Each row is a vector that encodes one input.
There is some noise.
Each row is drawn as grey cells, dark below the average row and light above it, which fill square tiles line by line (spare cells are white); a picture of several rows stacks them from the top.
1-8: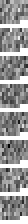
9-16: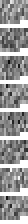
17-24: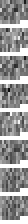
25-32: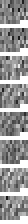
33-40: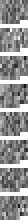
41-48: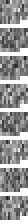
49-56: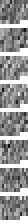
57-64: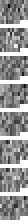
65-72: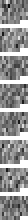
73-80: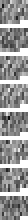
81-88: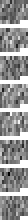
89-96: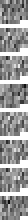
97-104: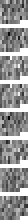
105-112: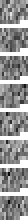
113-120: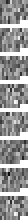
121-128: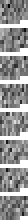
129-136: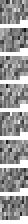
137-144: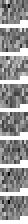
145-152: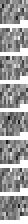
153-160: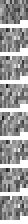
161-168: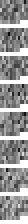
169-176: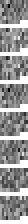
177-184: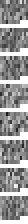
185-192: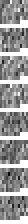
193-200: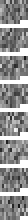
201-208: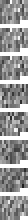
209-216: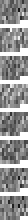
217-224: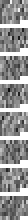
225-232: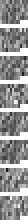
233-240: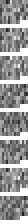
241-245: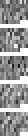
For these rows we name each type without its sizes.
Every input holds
either a point on a circle, or a list of points on a line.
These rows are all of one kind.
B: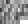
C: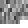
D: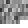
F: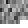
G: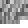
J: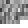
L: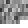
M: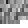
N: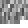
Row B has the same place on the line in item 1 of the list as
G, J and M.
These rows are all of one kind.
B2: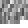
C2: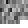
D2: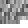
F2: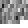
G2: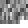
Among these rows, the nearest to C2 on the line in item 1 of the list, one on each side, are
D2 and G2.
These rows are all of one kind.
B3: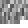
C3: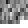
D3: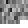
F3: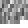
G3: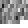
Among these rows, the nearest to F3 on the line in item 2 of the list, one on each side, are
B3 and G3.
